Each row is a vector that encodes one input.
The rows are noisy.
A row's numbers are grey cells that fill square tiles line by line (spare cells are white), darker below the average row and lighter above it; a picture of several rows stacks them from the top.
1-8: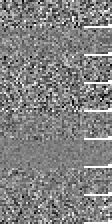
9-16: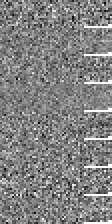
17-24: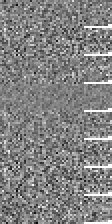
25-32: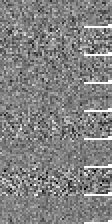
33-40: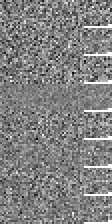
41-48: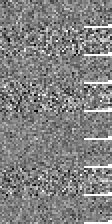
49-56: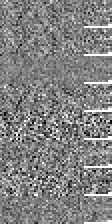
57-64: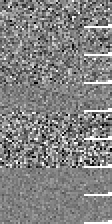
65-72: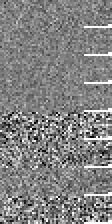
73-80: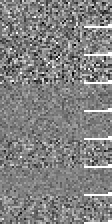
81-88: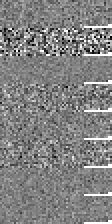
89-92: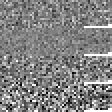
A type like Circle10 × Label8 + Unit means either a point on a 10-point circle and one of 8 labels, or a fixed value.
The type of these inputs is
Tree7 × (Tree8 + Tree9).
